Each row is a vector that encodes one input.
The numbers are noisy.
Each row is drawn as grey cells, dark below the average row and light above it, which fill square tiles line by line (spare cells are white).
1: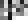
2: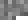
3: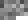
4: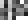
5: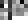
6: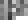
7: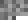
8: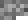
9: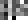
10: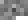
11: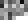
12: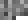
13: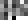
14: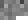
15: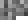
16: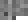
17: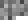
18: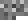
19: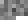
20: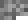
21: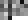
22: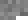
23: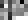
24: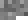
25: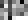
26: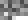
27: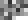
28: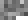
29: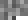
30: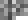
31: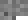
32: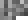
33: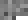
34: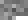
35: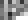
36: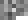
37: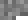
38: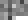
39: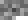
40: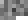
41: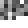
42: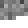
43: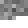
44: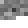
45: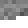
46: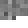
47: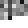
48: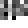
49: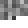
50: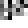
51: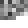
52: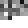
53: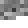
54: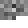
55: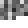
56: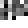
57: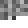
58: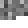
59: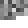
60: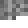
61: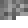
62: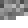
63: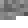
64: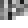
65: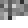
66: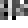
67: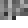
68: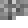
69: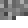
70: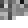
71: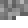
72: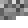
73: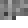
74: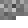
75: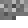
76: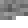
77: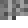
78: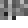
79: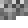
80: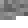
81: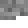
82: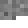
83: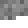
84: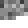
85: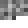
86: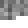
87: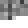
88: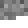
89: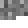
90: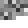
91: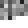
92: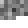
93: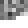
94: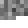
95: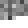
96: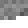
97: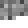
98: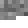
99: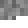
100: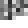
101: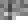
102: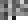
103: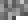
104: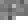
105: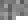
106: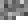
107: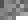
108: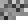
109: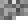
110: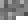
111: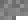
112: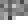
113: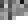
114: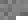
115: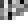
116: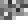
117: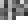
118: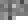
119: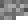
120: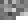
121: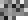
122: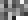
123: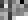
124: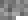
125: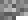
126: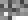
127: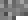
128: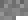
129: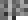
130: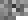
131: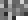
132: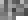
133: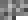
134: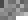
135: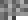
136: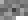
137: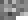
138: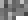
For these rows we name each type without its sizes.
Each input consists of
a point on each of two lines and a true/false value.
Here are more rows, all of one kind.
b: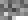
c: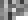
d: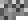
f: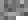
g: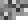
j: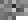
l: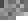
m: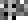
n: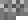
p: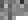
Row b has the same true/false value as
f, l and p.
